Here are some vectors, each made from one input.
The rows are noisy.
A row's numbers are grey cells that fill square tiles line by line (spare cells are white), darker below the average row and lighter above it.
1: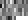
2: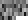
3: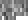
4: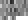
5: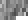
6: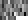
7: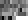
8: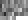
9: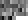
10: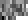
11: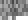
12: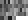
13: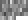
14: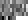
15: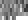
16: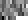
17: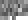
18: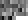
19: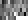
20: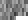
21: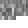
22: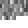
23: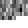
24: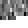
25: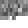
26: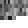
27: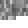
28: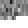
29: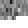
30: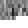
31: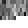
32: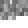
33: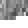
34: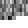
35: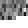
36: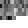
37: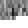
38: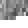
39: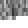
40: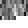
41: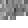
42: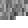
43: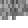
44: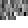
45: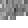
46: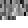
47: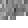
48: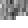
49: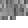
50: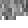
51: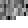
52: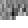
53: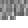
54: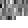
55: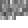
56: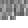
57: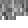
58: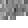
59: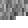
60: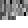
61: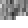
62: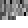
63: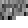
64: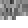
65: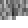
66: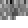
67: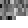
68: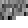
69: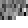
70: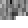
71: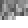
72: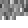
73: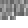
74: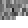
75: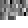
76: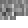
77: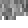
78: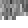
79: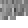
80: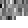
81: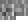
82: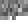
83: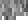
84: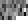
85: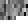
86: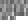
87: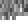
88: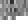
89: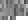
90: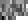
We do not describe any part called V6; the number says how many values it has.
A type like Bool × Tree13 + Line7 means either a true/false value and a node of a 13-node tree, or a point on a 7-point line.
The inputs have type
(Bool × Bool × Bool + V6) × Line5.
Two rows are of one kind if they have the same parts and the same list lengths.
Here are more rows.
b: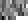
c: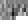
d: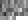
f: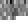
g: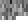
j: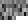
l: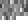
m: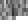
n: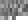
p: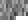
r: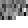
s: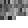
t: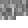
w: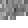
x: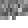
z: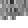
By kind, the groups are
b, j, r, s
c, d, f, g, l, m, n, p, t, w, x, z

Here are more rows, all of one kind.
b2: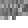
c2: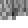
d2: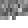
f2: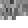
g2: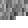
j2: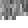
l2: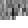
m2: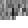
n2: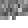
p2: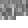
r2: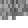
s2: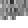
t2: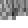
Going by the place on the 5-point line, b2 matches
d2, f2, n2 and p2.
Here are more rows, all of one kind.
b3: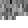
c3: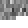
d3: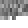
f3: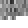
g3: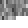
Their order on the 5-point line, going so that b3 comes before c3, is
b3, d3, f3, g3, c3.
